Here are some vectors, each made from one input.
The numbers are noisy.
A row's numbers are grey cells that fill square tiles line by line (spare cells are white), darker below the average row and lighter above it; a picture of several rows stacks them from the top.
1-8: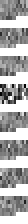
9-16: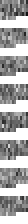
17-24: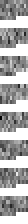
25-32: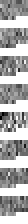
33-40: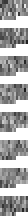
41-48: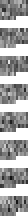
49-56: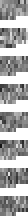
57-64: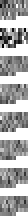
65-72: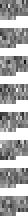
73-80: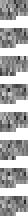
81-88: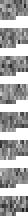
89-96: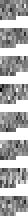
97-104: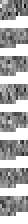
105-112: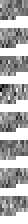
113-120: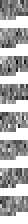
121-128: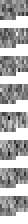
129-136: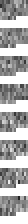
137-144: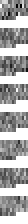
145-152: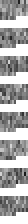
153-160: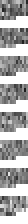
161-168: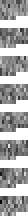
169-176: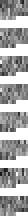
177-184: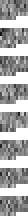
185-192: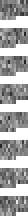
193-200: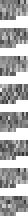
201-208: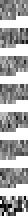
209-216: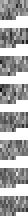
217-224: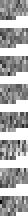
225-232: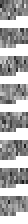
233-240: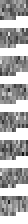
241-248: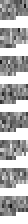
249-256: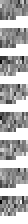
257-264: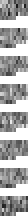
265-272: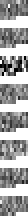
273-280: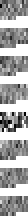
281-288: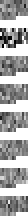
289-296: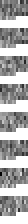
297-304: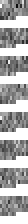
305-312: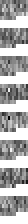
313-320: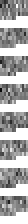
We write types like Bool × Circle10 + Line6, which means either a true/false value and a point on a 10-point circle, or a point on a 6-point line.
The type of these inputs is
Bool × Circle5 + Unit.
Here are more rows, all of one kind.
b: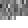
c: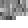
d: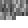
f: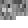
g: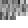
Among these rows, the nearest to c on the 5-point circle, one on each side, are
b and g.
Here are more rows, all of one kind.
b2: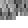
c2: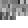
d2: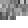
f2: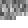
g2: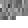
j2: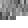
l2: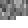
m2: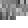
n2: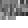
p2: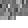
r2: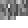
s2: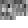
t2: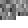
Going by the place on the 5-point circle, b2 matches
f2, p2 and r2.
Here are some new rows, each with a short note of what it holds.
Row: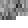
a point on a 5-point circle and a true/false value
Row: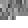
a point on a 5-point circle and a true/false value
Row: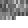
a point on a 5-point circle and a true/false value
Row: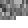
a point on a 5-point circle and a true/false value
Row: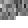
a point on a 5-point circle and a true/false value
